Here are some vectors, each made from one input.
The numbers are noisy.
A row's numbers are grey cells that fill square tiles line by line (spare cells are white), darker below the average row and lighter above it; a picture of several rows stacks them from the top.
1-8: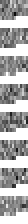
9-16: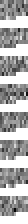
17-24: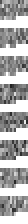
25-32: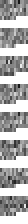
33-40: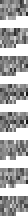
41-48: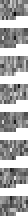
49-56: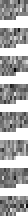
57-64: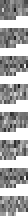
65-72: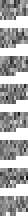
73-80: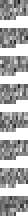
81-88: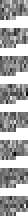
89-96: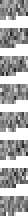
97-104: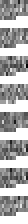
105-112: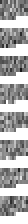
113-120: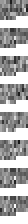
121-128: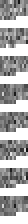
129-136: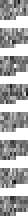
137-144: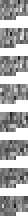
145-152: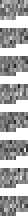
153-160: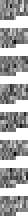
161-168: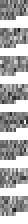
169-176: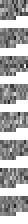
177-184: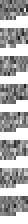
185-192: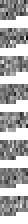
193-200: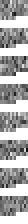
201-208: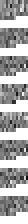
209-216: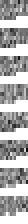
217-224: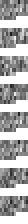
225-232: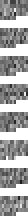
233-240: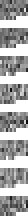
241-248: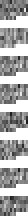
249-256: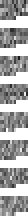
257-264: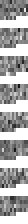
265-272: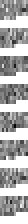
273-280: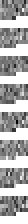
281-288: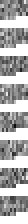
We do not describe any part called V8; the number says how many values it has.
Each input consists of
either a point on a 5-point line and a value of V8, or a point on each of two 7-point lines, or a point on a 10-point line and a true/false value.
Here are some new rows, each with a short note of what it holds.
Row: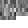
a point on each of two 7-point lines
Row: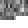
a point on a 10-point line and a true/false value
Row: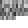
a point on a 5-point line and a value of V8
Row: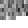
a point on a 5-point line and a value of V8
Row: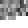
a point on a 5-point line and a value of V8
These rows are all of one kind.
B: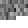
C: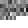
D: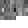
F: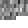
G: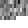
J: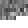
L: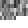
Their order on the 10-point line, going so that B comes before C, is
L, G, F, D, B, J, C.
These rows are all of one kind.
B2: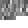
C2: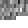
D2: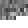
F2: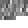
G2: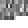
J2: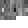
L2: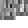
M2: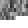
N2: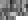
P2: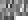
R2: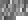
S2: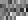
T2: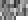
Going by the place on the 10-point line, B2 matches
F2, G2, P2 and R2.
